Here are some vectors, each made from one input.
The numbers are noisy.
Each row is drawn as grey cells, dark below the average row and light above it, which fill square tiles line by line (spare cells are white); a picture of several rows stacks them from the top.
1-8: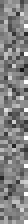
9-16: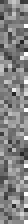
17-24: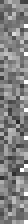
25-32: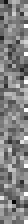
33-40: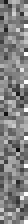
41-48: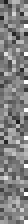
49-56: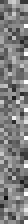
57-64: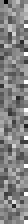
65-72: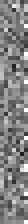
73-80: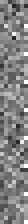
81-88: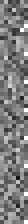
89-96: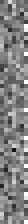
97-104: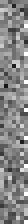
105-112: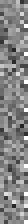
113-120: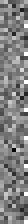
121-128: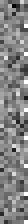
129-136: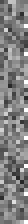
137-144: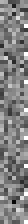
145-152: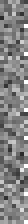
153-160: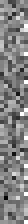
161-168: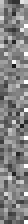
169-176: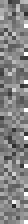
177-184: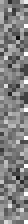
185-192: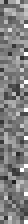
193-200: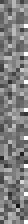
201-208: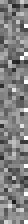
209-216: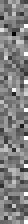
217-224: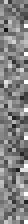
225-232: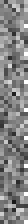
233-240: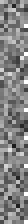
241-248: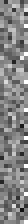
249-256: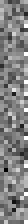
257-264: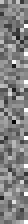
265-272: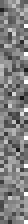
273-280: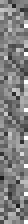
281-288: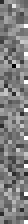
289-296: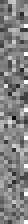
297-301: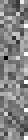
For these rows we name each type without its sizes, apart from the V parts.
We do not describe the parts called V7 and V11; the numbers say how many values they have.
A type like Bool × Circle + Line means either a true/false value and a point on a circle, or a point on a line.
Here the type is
(Bool × V7 + V11) × (Tree + Unit).
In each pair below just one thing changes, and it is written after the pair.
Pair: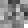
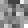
the true/false value
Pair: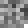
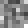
the node of the tree
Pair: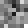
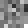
the value of V7
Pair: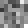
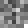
the true/false value
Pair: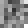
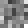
the true/false value
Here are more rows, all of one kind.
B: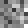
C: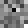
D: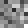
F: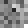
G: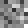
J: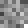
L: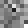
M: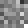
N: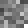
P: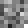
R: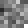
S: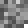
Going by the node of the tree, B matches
C, F, G and L.
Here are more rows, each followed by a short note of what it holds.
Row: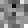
a node of a tree, a true/false value and a value of V7
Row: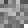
a node of a tree and a value of V11
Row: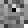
a node of a tree and a value of V11
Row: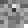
a node of a tree and a value of V11
